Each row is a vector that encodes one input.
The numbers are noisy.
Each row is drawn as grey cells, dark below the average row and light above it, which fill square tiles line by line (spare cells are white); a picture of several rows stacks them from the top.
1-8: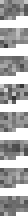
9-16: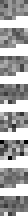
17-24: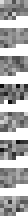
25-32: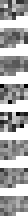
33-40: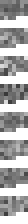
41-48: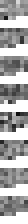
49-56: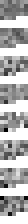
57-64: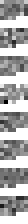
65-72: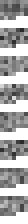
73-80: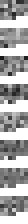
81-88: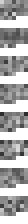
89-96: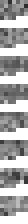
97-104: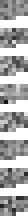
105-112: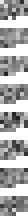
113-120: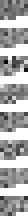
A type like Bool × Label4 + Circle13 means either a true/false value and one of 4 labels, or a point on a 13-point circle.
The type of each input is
Label7.
